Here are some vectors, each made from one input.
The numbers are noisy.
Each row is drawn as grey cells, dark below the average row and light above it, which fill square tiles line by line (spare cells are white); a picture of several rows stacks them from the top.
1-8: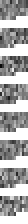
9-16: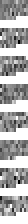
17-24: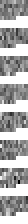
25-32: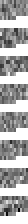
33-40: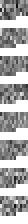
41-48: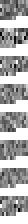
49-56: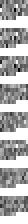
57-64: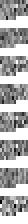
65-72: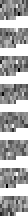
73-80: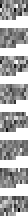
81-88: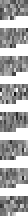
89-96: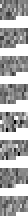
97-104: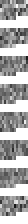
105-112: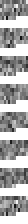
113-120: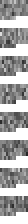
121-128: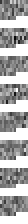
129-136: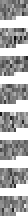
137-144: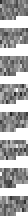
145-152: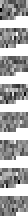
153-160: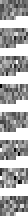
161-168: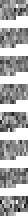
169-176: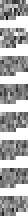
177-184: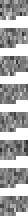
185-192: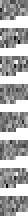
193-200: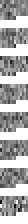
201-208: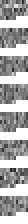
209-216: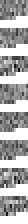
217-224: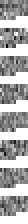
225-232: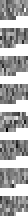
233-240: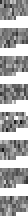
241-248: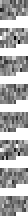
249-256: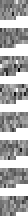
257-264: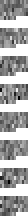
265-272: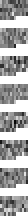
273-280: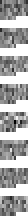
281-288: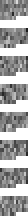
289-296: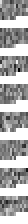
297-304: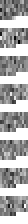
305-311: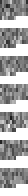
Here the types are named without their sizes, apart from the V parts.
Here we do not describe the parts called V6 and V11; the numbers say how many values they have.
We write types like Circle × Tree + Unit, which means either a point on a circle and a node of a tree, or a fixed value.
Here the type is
(Circle + V11) × V6 + Line.
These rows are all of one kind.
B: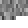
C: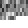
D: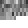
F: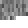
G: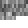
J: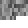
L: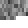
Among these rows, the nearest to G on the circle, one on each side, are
C and J.
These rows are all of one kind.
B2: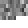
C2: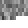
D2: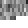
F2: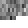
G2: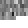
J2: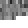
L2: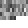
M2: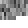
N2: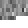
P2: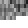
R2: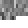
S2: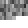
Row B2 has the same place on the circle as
M2 and S2.
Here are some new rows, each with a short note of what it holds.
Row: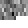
a point on a circle and a value of V6
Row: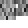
a point on a line
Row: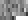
a point on a circle and a value of V6
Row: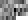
a point on a line
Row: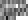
a point on a line
